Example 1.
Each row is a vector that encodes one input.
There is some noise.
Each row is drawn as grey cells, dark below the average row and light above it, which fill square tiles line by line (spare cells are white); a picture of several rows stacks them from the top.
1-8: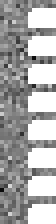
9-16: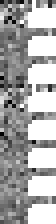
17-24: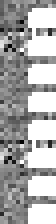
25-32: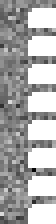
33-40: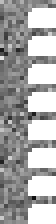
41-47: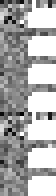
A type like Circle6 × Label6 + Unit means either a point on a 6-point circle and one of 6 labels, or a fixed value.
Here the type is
Bool × Line5 × Line6 + Unit.
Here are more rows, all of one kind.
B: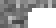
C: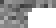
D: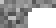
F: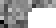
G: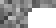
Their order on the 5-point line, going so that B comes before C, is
D, G, B, C, F.
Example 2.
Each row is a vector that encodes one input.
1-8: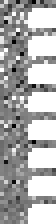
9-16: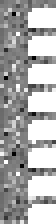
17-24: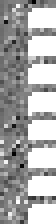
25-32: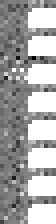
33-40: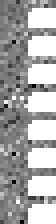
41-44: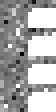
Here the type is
Bool × Line4.
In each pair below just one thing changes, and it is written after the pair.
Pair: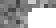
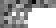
the true/false value
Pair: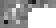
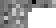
the place on the 4-point line
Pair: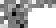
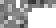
the true/false value
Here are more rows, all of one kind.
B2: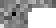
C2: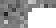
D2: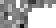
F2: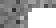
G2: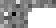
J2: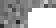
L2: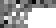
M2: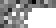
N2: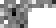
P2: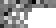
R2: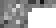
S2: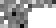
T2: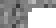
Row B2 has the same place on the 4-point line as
G2 and R2.
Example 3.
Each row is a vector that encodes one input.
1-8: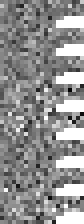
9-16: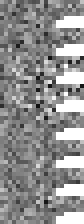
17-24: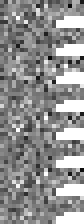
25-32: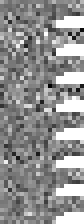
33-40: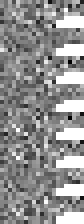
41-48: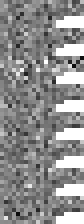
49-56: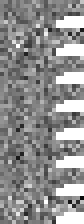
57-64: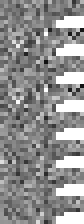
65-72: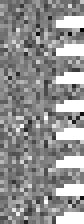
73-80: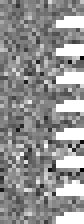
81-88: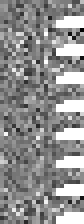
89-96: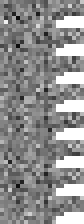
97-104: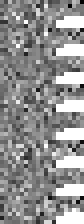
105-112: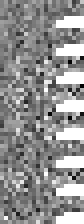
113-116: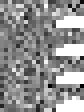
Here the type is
Line8 + Tree12.
